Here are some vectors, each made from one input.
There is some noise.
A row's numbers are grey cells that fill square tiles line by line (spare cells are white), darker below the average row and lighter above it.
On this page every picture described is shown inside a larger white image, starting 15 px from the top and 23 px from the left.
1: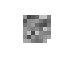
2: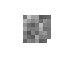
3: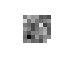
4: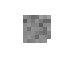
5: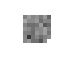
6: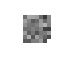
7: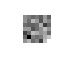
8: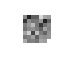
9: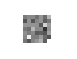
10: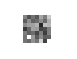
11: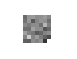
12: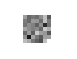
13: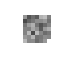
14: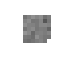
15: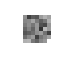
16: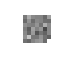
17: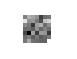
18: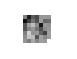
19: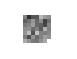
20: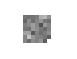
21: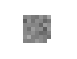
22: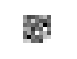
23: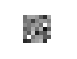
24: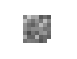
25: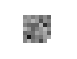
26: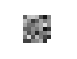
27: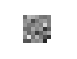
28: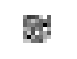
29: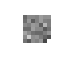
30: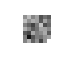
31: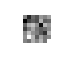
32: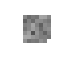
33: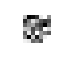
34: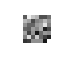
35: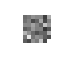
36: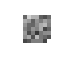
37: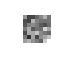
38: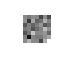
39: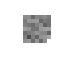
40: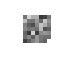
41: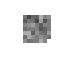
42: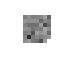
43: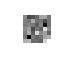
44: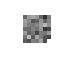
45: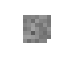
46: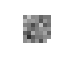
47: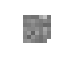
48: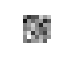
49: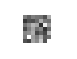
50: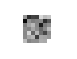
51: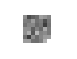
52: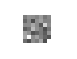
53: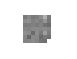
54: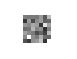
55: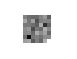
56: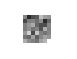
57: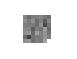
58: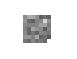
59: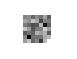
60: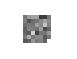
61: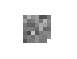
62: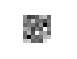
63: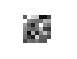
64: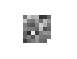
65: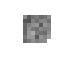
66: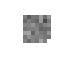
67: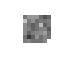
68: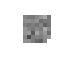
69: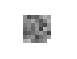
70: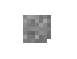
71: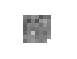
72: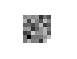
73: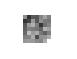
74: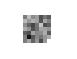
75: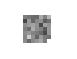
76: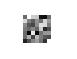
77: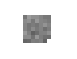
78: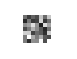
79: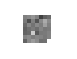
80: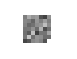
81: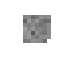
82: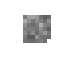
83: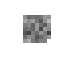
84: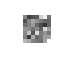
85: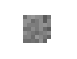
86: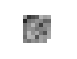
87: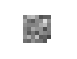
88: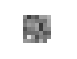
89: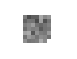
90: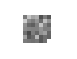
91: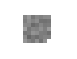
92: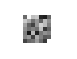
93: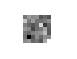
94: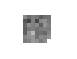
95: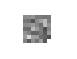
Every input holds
either a fixed value, or a node of a 13-node tree.
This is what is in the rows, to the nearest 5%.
About 5% of them hold a fixed value. The rest hold a node of a 13-node tree.
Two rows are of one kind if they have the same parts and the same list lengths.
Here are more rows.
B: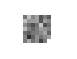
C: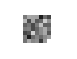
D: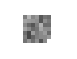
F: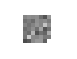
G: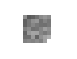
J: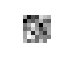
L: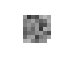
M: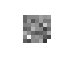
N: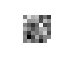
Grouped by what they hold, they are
B, C, D, F, G, J, M, N
L

